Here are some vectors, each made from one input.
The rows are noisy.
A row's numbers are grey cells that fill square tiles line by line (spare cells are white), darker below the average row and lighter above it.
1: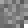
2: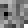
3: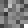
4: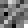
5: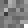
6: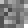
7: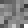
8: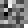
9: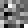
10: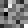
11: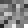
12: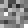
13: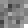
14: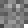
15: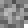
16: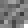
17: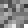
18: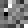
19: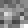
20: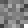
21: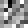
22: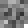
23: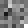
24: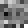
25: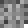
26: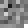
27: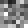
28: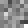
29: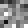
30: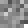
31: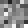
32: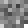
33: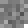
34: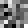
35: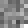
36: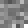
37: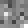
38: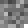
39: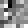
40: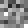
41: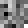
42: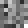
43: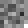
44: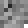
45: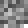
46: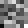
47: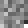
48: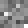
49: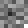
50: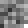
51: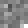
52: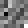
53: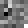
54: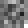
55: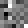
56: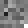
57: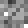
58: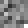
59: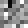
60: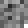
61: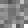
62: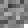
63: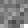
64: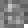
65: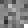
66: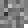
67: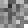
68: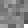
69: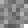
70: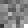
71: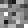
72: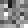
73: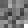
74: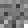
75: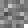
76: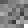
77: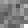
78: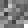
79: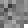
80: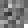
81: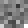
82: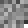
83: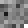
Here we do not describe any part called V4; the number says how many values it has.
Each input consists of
a true/false value and a value of V4, together with either a point on a 5-point circle, or a point on a 5-point line.
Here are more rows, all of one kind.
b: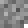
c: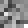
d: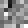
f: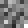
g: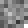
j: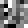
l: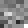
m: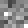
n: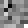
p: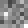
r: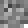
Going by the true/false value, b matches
c, d, j and n.
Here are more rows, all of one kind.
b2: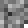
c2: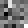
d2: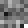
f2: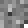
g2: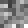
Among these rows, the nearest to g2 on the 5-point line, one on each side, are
d2 and f2.
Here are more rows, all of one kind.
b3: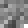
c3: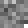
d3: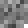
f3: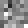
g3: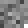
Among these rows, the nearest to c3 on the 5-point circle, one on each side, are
d3 and g3.
